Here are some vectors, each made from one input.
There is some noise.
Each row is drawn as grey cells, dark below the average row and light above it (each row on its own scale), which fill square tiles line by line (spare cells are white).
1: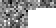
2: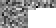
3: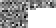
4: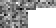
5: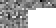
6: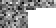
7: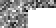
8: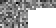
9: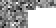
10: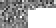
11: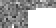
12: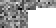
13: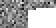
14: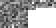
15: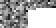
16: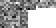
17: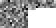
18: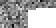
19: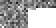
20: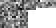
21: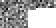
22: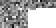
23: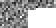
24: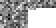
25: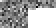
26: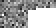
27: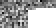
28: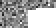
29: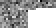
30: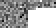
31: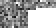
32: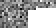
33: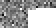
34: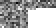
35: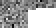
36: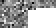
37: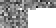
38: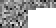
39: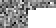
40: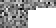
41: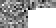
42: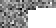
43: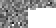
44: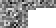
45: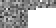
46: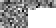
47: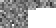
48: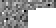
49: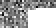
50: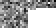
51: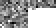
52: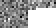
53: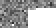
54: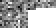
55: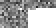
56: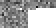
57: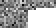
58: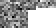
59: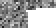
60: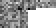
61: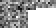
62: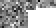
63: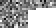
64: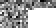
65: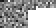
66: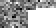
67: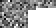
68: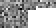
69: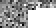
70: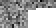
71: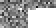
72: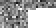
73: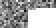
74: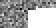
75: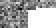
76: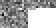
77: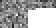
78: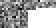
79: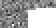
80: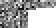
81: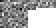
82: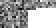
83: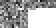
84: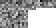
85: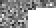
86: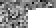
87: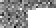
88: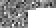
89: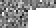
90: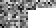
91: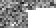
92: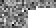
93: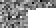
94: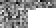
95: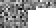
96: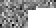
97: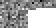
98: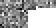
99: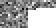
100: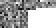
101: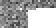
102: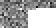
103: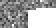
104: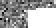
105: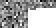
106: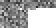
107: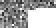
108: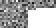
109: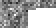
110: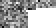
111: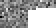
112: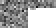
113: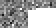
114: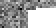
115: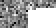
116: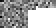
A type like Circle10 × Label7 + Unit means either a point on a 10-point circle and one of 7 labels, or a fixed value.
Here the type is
Bool × (Label8 + Tree7).
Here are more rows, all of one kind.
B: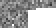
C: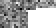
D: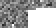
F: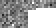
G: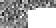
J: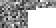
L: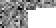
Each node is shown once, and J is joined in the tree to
D and L.
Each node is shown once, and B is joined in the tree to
D and F.
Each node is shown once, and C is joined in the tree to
D and G.
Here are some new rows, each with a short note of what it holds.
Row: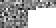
one of 8 labels and a true/false value
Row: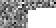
one of 8 labels and a true/false value
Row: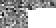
a node of a 7-node tree and a true/false value
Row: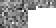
one of 8 labels and a true/false value
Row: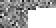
one of 8 labels and a true/false value
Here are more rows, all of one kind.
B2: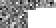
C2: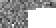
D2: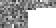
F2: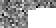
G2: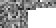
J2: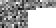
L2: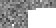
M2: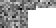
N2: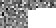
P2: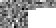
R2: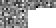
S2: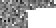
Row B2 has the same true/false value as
M2, N2, R2 and S2.
